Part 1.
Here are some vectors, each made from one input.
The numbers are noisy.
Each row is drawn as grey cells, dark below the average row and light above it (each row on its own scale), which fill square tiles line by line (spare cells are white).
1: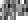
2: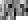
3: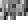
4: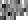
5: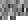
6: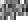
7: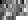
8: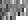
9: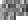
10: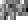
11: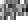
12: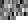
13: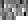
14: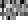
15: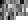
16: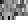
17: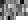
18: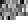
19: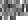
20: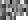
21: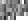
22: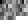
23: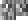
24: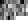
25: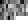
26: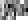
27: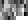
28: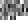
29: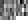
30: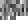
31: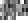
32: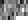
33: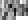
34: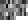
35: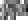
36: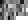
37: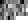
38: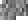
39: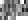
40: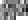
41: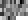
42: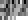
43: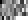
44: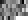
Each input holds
one of 6 labels.
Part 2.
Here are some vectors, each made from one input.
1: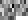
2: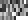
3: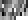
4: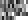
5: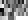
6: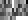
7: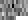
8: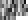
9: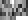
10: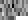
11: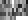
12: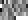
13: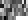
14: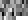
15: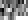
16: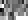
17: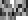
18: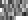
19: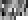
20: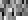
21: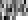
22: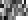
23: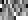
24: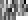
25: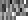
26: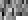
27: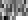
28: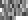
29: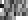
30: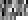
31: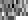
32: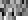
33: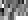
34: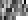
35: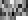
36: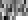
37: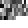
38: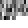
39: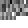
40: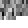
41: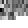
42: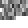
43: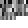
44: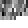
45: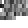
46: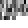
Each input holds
a point on a 10-point line.
